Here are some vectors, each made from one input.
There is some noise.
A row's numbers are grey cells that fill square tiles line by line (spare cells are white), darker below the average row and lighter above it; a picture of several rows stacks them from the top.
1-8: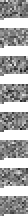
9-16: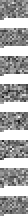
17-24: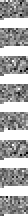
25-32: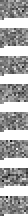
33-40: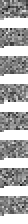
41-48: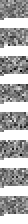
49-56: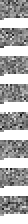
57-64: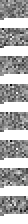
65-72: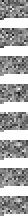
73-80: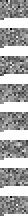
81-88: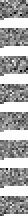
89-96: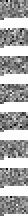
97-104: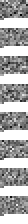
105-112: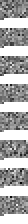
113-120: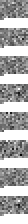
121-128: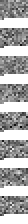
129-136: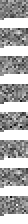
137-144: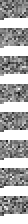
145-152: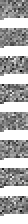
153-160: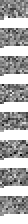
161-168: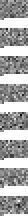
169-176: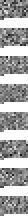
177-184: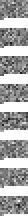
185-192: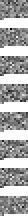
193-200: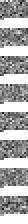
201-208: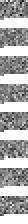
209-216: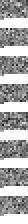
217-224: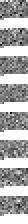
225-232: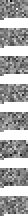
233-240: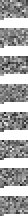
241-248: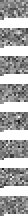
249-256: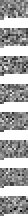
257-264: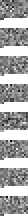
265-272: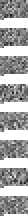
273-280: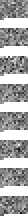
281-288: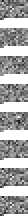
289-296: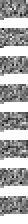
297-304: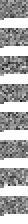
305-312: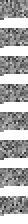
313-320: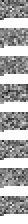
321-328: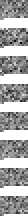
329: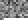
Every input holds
either a point on a 9-point circle, or a fixed value, or a point on a 4-point line and a point on a 6-point line.
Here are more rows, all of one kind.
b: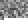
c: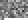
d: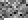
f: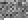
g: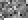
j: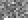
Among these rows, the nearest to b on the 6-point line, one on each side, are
c and j.
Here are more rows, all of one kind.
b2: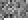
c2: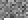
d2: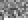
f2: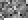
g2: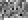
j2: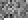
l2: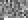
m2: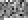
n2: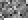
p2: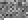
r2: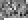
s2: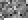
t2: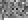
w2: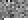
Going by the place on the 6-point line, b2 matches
j2, p2 and t2.
